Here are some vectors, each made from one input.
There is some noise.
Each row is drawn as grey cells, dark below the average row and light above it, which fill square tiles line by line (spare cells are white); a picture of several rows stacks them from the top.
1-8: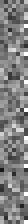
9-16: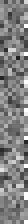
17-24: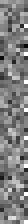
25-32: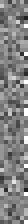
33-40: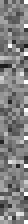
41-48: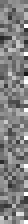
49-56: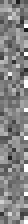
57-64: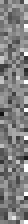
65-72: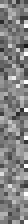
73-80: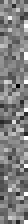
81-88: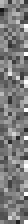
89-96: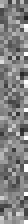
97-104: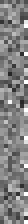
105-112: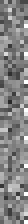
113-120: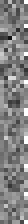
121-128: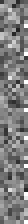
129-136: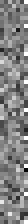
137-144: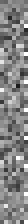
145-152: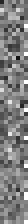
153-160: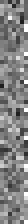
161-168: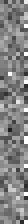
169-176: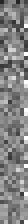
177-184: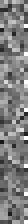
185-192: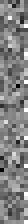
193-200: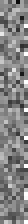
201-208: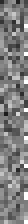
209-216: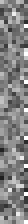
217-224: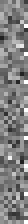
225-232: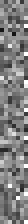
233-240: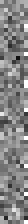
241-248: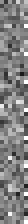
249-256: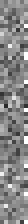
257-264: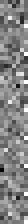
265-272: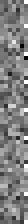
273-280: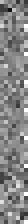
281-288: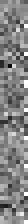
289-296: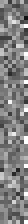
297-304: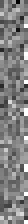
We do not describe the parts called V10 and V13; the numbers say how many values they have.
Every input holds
either a point on an 8-point line and a value of V13, or three true/false values and a value of V10.
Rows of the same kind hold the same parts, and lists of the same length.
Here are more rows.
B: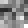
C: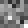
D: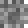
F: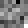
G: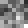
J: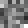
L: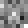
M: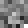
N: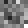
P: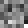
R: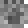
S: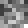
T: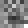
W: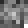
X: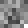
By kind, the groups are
B, C, F, G, J, L, M, P, S, W
D, N, R, T, X

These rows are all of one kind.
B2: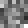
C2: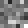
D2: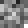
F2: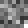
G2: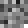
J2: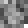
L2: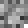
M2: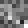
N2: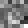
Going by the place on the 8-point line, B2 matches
G2, J2 and N2.
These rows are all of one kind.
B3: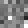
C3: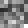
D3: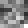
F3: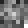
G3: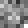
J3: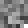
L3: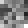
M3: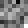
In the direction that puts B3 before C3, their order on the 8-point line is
G3, M3, F3, B3, J3, C3, D3, L3.
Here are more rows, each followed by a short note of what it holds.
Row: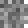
three true/false values and a value of V10
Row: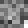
a point on an 8-point line and a value of V13
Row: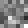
a point on an 8-point line and a value of V13
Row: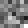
a point on an 8-point line and a value of V13
